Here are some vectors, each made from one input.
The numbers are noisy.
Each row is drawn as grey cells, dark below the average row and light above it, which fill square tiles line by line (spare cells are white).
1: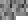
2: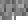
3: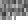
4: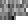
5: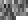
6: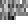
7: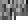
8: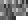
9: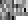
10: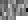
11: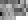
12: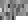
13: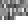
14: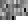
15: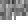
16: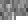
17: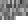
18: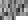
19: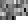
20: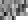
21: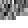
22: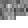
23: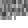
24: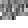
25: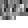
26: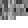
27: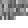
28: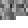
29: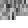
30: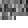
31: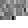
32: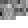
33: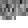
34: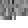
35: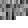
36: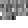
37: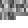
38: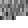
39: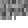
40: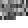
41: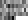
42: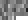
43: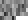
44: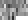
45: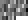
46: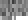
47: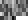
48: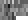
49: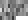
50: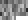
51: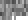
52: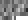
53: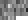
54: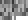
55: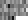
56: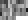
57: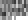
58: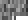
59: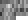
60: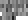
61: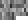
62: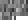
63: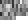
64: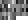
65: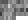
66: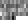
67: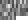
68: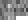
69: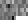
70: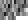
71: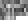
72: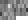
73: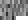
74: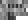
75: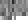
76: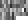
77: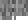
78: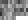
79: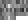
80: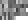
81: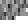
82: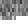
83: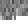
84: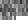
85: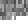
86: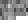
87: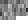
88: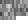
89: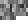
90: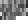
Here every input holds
either one of 7 labels, or a point on a 7-point line.
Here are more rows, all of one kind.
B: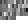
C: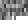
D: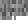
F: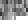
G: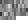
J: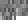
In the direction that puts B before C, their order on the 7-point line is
B, G, F, C, D, J.
